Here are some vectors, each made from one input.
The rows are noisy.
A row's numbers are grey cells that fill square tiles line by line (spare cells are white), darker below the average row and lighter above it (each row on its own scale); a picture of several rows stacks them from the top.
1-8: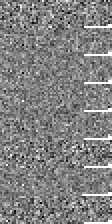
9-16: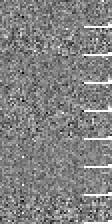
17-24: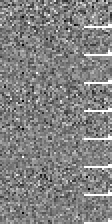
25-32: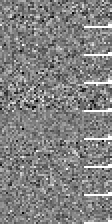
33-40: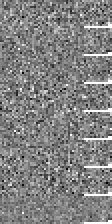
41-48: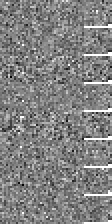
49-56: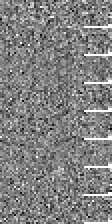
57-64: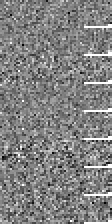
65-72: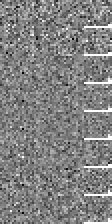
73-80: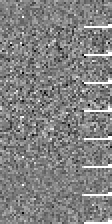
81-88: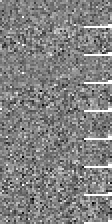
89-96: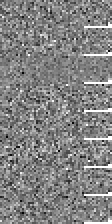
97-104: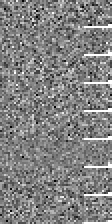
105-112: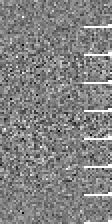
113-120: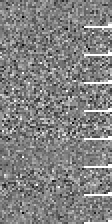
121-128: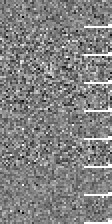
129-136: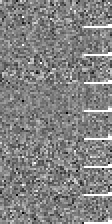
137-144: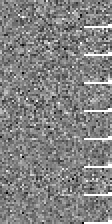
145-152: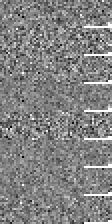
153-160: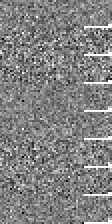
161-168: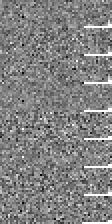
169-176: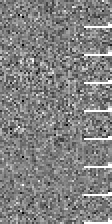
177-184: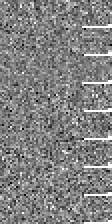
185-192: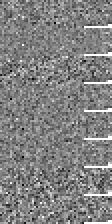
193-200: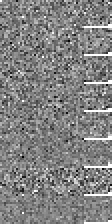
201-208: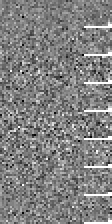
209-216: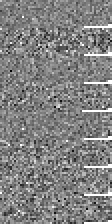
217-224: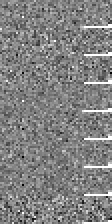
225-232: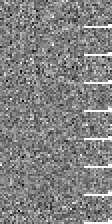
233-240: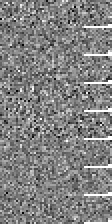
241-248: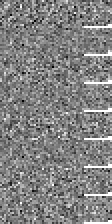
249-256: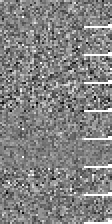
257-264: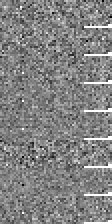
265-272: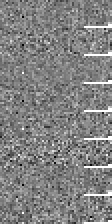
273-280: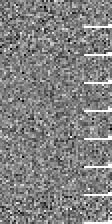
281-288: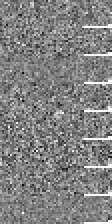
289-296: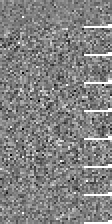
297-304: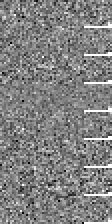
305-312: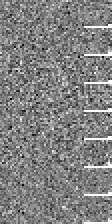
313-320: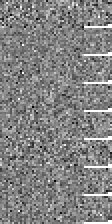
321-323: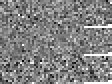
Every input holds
a node of a 20-node tree, together with either a point on a 5-point circle, or a fixed value.
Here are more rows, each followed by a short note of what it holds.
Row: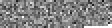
a point on a 5-point circle and a node of a 20-node tree
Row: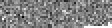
a node of a 20-node tree
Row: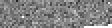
a point on a 5-point circle and a node of a 20-node tree
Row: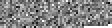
a point on a 5-point circle and a node of a 20-node tree
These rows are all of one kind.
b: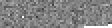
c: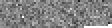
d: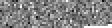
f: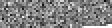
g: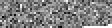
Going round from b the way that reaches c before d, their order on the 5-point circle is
b, c, d, g, f.
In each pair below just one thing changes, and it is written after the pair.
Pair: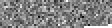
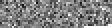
the place on the 5-point circle
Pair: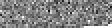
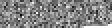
the node of the tree
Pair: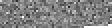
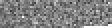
the node of the tree
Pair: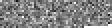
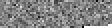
the place on the 5-point circle
